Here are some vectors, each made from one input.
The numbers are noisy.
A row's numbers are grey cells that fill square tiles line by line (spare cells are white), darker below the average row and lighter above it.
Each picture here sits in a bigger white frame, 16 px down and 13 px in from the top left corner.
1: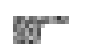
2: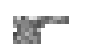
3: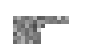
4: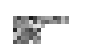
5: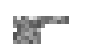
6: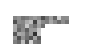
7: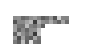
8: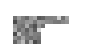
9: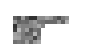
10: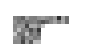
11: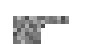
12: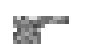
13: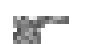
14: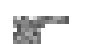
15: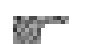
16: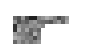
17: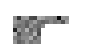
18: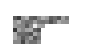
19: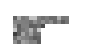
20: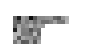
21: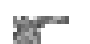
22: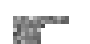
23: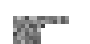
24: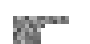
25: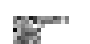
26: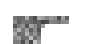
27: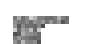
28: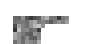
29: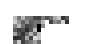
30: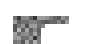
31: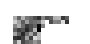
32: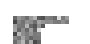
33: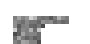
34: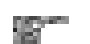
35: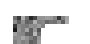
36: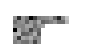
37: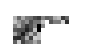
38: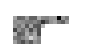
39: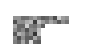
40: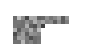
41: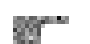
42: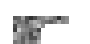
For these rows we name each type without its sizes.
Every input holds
a list of points on a line.
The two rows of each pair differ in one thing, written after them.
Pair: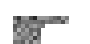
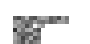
the place on the line in item 2 of the list
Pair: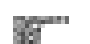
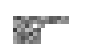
the place on the line in item 1 of the list
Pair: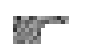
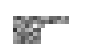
the place on the line in item 2 of the list
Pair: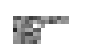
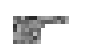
the place on the line in item 2 of the list
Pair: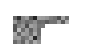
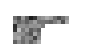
the place on the line in item 1 of the list
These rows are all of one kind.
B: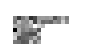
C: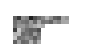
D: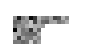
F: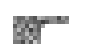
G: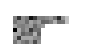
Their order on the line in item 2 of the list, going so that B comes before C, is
B, C, F, D, G.
